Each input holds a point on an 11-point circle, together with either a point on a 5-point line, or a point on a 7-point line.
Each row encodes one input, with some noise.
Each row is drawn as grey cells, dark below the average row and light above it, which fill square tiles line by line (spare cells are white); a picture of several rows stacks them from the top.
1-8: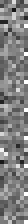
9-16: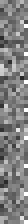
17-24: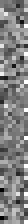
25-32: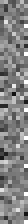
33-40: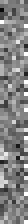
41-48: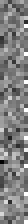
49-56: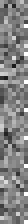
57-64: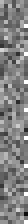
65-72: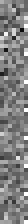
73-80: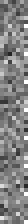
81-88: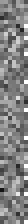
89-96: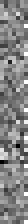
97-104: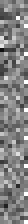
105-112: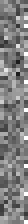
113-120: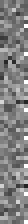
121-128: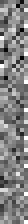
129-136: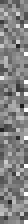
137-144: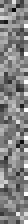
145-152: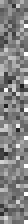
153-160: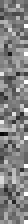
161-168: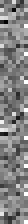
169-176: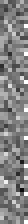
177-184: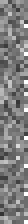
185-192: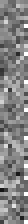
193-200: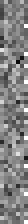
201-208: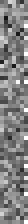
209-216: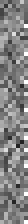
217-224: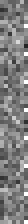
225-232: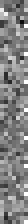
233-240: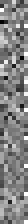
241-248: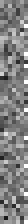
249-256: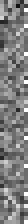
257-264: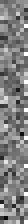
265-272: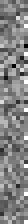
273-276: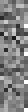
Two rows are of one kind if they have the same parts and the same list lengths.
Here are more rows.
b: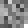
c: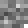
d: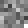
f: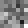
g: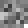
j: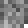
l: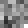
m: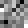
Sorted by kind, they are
b, d, f, g, l, m
c, j

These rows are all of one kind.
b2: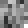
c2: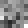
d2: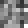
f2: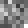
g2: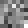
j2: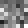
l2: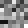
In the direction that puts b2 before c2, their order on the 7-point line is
b2, c2, g2, f2, j2, d2, l2.
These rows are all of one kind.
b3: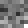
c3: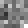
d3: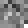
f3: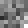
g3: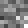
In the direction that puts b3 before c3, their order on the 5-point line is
d3, b3, g3, f3, c3.
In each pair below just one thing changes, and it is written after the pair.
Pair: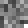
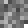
the place on the 5-point line
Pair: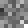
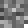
the place on the 11-point circle
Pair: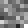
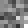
the place on the 5-point line
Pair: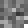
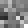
the place on the 11-point circle
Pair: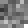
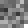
the place on the 5-point line
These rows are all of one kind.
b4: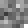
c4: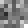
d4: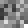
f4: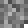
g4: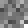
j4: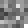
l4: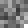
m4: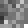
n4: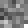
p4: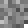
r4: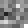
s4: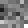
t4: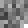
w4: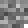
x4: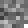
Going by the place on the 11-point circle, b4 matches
j4, p4, r4 and w4.
